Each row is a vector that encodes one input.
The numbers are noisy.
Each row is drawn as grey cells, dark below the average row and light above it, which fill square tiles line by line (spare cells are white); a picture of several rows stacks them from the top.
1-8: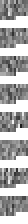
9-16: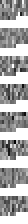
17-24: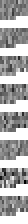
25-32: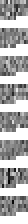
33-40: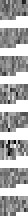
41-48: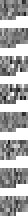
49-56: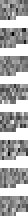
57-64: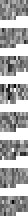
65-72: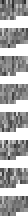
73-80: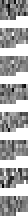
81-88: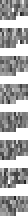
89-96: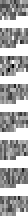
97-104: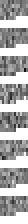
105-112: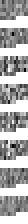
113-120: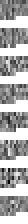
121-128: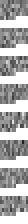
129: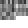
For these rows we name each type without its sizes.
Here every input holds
either a point on a line, or four true/false values.
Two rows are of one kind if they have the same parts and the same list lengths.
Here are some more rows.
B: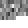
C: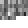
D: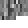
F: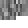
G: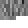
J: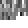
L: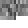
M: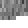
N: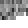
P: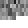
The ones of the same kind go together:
B, C, G, M, N
D, F, J, L, P

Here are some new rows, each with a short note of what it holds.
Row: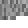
four true/false values
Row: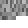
four true/false values
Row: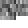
a point on a line
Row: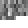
four true/false values
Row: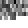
a point on a line
